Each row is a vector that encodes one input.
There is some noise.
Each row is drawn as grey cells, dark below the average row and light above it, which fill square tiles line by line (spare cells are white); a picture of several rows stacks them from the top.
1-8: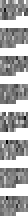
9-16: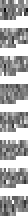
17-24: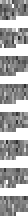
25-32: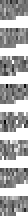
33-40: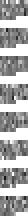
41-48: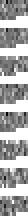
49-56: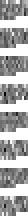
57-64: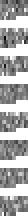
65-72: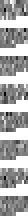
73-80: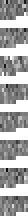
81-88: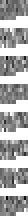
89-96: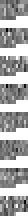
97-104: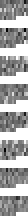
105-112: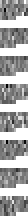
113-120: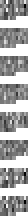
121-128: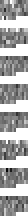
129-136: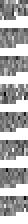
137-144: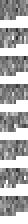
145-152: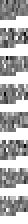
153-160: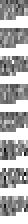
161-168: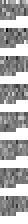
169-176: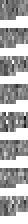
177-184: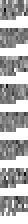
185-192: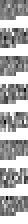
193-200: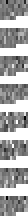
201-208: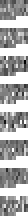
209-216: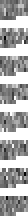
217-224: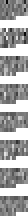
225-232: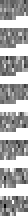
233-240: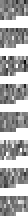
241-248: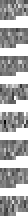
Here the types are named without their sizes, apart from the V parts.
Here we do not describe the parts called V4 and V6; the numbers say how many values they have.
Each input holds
either a point on a line, a true/false value and a value of V4, or a value of V6.
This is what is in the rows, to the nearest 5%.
About 60% of them hold a point on a line, a true/false value and a value of V4. The rest hold a value of V6.
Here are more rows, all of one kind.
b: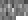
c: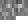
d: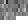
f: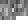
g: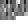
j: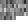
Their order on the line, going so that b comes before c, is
g, b, c, d, j, f.
